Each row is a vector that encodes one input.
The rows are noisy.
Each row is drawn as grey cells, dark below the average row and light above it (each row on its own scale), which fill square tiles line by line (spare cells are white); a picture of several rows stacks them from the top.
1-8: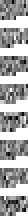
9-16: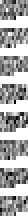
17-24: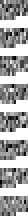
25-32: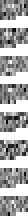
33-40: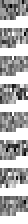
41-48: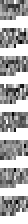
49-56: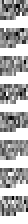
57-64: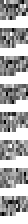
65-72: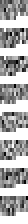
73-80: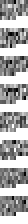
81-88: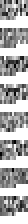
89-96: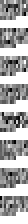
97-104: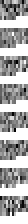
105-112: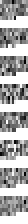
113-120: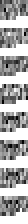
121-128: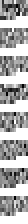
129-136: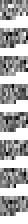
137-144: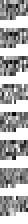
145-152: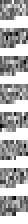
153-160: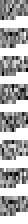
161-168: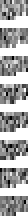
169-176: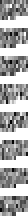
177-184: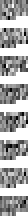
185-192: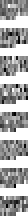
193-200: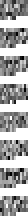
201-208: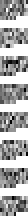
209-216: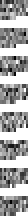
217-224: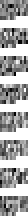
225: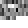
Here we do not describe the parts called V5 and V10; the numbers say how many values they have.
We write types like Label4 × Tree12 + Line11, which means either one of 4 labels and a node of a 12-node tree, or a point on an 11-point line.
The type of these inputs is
Line9 × (Line11 + V5) + V10.
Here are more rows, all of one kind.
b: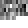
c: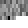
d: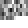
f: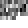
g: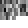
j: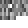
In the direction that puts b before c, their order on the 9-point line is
j, g, b, f, d, c.
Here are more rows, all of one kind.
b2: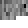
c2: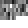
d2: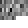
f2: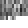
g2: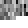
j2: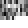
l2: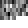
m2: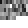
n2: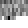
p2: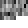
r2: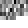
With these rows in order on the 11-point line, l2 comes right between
c2 and p2.
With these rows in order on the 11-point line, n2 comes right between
c2 and r2.
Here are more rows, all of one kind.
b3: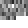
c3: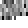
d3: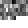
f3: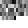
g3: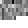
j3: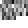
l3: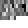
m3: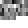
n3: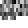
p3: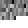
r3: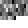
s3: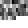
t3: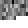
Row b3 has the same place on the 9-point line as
c3, g3 and j3.
